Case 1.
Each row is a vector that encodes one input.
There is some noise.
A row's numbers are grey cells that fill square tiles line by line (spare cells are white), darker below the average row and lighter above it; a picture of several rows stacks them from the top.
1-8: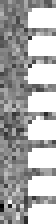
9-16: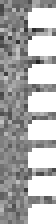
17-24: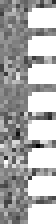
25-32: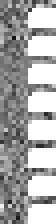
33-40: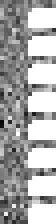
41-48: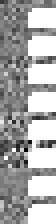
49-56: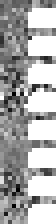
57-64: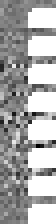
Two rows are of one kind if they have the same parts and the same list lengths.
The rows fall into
2 kinds.
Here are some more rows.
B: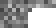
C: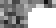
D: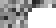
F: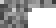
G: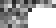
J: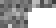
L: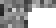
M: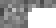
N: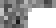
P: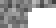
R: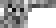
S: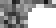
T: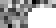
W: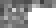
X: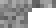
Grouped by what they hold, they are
B, G
C, D, F, J, L, M, N, P, R, S, T, W, X

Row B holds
a true/false value.
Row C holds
a point on a 6-point circle and a true/false value.
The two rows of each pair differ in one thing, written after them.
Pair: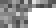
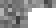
the place on the 6-point circle
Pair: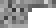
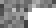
the place on the 6-point circle
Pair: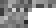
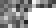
the true/false value
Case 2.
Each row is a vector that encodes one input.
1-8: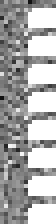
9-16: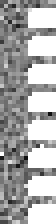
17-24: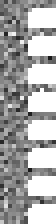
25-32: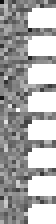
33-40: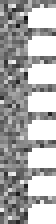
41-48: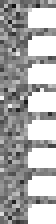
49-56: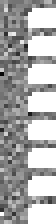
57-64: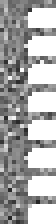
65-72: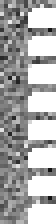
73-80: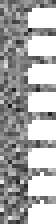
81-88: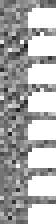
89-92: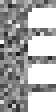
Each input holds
a true/false value, together with either a fixed value, or a node of an 8-node tree.
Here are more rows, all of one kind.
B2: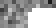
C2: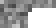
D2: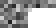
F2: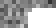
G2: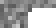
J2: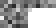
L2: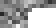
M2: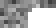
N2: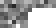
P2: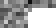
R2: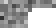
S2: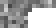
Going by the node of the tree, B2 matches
F2 and R2.
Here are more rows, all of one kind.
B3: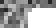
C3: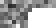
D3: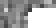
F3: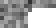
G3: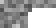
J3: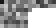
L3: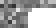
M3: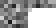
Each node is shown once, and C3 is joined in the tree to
G3.
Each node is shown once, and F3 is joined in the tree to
B3 and G3.
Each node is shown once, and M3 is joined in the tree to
L3.
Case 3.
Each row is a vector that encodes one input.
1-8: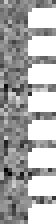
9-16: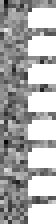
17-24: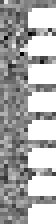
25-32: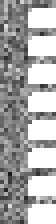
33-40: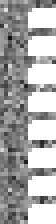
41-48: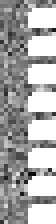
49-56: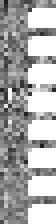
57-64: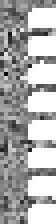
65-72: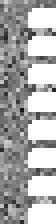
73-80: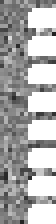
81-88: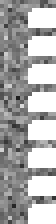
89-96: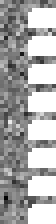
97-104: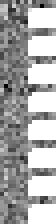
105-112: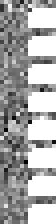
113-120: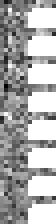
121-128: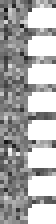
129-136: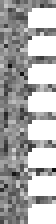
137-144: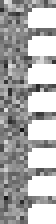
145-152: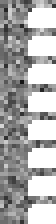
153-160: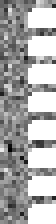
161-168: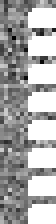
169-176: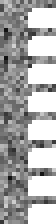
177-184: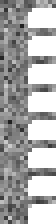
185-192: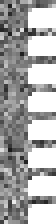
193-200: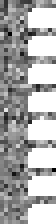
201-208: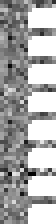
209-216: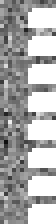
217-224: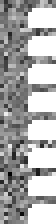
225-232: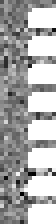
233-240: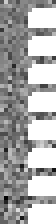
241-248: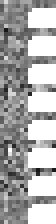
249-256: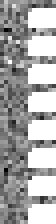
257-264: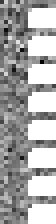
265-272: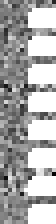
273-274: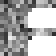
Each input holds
either a point on an 8-point line, or a point on a 20-point line.
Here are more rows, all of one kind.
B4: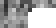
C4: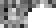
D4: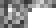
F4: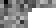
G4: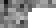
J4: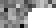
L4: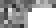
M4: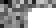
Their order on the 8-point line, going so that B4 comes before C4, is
F4, B4, G4, C4, D4, J4, L4, M4.
